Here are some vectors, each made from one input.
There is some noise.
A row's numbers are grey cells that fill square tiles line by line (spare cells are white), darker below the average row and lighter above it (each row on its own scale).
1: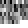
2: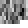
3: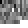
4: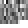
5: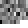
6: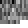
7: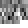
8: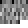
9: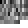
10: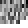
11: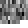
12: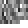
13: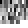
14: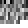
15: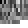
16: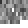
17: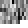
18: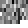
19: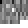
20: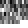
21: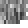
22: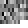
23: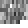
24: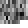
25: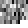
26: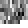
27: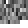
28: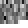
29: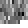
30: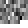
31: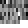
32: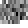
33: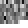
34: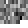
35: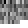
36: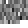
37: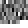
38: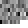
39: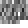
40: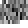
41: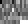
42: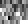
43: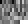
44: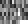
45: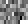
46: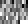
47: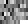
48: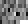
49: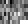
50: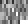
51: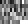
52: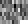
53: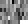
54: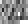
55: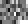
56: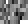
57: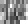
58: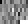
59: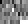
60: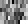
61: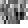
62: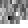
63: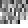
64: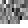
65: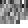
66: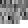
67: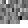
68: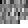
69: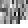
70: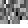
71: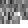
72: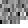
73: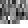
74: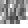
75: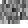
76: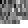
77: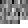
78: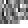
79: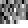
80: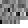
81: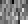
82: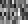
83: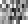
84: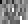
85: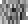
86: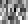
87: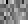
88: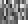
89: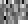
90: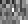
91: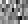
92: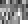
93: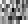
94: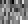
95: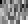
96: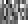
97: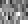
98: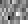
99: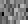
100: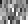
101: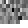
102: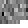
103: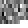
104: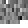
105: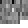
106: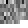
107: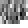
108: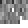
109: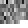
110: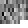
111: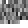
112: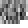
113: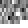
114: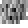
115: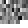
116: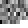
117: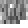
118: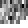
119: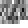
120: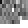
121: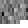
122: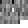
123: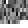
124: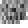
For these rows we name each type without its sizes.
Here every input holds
either a point on a circle, or a list of points on a line.
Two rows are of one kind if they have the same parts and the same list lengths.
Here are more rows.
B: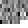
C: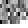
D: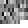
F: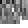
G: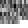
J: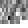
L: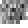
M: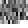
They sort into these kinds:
B, C
D
F, G, J
L, M

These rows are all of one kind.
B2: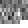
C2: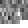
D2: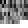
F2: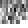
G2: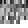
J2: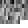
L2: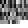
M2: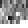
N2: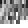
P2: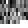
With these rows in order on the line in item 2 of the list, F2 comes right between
B2 and C2.
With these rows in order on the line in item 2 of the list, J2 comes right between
B2 and P2.
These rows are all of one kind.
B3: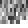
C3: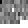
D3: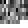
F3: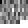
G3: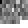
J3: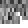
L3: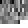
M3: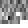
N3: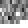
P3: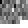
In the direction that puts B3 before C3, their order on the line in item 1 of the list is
M3, N3, J3, D3, B3, L3, F3, C3, P3, G3.
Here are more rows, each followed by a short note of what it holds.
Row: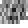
a list of one item
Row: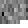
a point on a circle
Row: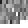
a list of two items
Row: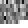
a point on a circle
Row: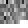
a point on a circle
